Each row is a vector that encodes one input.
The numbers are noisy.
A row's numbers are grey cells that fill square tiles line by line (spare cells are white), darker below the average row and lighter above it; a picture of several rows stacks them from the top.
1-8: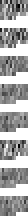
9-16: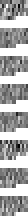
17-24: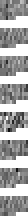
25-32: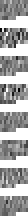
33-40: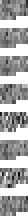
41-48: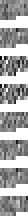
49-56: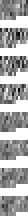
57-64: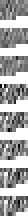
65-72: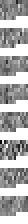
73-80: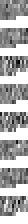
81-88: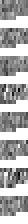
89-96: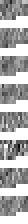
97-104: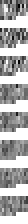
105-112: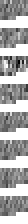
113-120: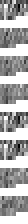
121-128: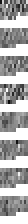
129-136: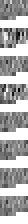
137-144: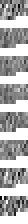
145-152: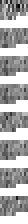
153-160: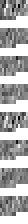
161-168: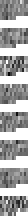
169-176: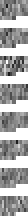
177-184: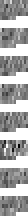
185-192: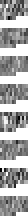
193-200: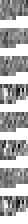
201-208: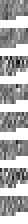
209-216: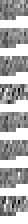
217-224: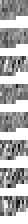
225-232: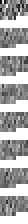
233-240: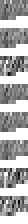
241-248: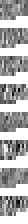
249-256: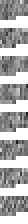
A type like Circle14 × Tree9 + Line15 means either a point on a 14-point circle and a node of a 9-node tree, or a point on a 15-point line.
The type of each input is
Label7 × (Label7 + Line8) + Line9.
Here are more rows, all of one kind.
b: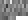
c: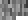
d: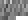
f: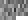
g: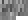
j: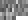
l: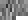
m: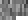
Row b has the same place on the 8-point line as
g and m.
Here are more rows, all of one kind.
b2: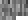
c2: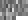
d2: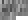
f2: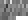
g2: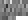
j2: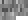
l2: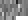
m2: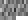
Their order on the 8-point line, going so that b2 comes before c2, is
m2, g2, f2, d2, b2, l2, j2, c2.
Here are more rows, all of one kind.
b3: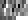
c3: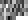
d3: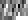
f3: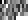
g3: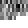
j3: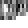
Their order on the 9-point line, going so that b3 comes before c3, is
b3, d3, c3, j3, g3, f3.
